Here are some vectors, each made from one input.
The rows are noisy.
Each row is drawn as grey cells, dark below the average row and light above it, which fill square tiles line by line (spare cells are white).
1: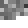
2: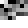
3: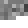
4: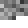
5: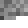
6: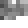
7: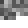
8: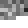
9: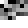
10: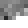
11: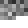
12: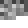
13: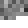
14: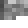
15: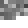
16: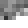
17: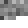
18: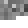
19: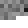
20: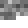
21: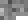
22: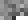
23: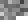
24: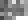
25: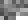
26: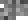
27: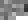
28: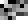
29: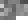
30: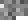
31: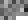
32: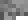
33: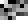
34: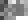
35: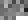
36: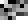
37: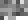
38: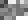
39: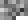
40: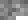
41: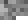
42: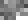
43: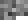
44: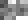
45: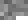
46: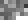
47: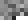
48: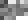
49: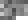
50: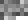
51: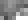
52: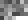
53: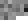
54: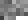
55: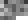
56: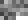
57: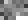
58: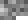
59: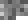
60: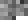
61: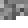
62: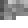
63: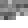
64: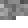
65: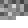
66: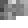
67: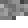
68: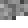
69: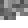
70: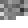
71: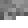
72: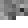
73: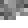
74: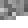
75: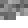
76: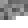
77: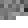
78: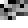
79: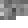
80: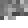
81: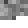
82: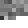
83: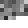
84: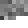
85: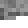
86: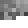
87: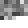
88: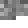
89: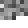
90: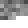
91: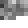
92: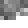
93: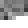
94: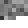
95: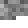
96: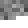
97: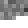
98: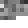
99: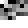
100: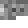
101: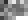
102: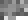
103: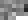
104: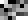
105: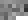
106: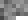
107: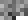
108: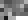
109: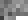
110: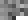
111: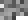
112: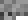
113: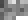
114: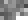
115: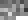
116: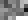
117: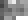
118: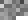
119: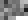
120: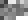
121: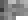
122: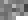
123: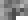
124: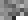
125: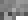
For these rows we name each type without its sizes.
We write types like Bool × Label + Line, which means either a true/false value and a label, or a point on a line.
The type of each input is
Tree × Tree × Tree + Unit.
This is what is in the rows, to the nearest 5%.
About 5% of them hold a fixed value. The rest hold a node of each of three trees.
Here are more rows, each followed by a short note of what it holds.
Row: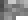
a node of each of three trees
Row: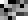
a fixed value
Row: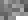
a node of each of three trees
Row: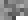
a node of each of three trees
